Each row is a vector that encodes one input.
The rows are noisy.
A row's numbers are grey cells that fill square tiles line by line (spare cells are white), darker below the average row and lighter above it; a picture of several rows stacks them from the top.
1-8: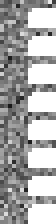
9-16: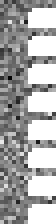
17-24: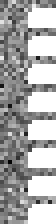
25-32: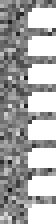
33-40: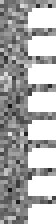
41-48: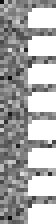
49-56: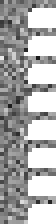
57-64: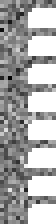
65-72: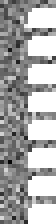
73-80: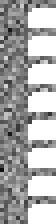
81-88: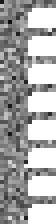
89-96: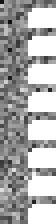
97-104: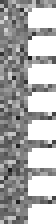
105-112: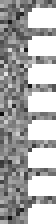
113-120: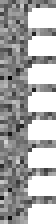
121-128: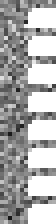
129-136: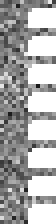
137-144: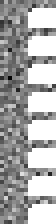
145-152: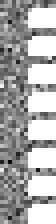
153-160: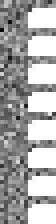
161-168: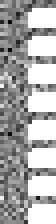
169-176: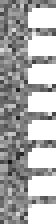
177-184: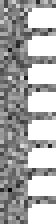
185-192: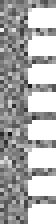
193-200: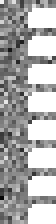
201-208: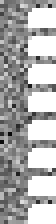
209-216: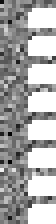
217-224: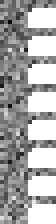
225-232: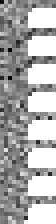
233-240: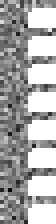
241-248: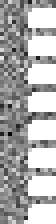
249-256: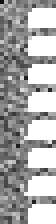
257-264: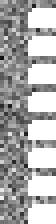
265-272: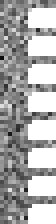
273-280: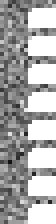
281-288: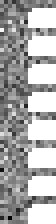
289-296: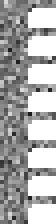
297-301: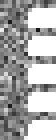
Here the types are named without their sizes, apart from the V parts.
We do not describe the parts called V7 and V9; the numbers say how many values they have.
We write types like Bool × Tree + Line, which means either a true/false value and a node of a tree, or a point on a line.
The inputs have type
Bool × V7 + Line + V9.
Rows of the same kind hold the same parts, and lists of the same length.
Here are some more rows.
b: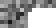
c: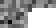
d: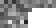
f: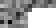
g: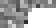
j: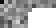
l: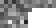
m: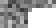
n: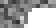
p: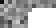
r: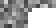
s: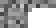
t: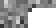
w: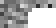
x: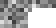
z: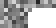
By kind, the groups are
b, c, f, j, p, t
d, g, l, m, n, r, s, w
x, z

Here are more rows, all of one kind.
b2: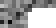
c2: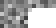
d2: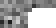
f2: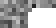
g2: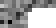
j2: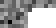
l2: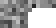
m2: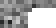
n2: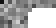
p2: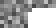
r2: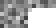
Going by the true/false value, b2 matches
g2 and j2.
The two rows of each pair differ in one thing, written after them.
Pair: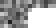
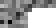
the value of V7
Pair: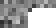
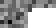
the true/false value
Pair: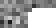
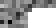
the true/false value
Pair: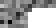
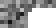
the value of V7
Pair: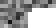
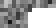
the value of V7
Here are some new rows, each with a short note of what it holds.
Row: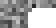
a true/false value and a value of V7
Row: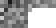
a value of V9
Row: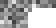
a point on a line
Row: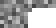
a true/false value and a value of V7
